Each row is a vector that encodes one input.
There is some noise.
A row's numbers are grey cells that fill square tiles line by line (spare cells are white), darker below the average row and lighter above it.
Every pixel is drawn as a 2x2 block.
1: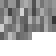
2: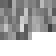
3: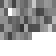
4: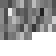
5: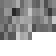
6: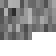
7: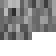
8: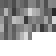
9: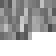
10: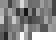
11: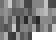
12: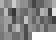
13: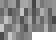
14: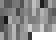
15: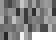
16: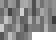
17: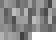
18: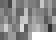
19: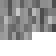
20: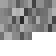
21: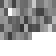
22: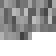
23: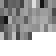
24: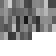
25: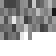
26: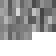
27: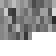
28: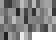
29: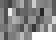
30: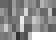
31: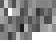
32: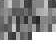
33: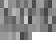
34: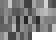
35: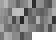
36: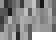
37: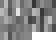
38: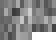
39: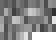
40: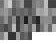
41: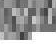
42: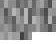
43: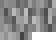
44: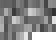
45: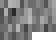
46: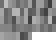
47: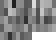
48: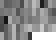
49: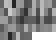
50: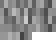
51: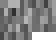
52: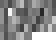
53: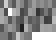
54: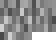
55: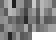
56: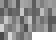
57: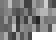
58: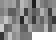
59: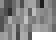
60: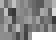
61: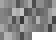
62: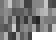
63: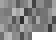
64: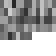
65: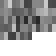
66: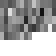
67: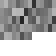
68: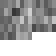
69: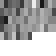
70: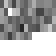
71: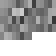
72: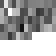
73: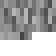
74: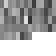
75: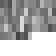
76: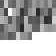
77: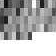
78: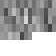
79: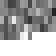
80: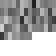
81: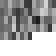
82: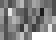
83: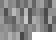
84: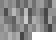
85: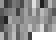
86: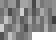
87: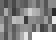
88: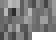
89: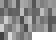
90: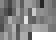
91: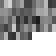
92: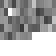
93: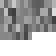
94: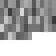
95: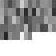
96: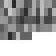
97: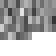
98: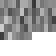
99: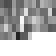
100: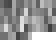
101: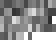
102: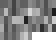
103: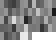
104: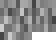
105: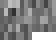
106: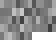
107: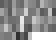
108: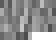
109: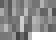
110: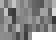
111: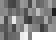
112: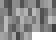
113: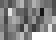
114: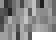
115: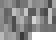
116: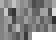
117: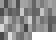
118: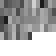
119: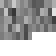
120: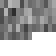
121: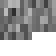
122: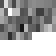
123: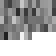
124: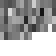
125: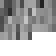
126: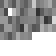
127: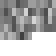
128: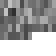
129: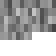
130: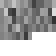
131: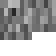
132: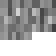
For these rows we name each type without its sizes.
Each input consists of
a point on a line.
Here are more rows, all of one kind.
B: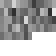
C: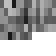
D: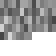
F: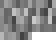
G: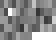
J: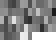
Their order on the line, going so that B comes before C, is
F, D, B, J, G, C.
